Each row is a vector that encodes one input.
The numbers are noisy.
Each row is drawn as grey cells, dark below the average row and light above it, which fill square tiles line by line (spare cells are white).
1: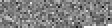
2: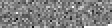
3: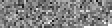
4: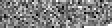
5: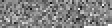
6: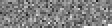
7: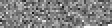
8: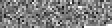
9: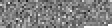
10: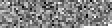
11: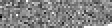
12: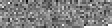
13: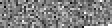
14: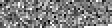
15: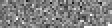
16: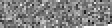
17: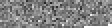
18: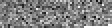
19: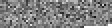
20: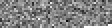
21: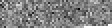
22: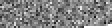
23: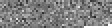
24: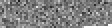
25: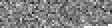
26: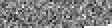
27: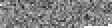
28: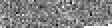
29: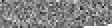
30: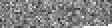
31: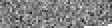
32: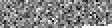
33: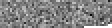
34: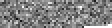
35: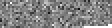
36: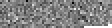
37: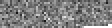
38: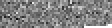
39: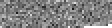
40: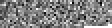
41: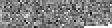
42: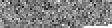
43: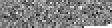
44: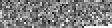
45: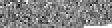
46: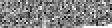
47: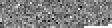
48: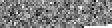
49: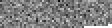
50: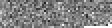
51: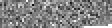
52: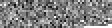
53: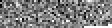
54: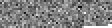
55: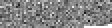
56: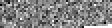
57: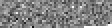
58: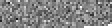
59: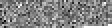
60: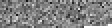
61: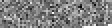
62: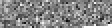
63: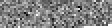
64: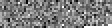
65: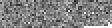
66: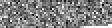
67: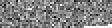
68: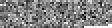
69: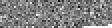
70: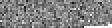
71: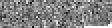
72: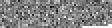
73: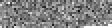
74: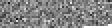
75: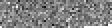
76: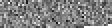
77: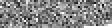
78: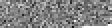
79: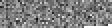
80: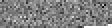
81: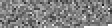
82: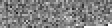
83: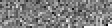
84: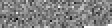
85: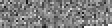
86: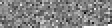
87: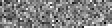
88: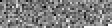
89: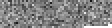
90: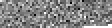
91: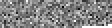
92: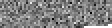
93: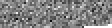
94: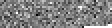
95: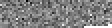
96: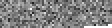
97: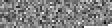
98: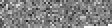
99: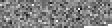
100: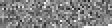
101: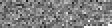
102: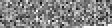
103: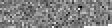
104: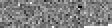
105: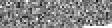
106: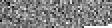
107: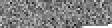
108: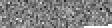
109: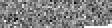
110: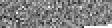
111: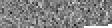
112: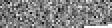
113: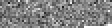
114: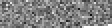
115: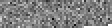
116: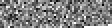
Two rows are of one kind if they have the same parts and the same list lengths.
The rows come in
2 kinds.
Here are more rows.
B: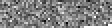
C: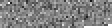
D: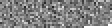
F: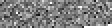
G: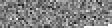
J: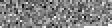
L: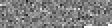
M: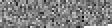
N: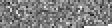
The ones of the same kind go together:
B, C, D, G, J, L, M
F, N

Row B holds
a point on each of two 8-point circles.
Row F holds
a point on an 8-point circle and a point on a 7-point line.
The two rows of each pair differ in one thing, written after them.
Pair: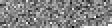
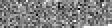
the place on the 8-point circle
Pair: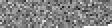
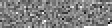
the place on the 7-point line
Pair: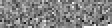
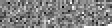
the place on the 8-point circle
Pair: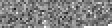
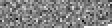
the place on the 8-point circle
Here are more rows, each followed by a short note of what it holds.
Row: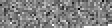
a point on an 8-point circle and a point on a 7-point line
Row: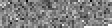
a point on each of two 8-point circles
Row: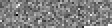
a point on each of two 8-point circles
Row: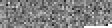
a point on each of two 8-point circles
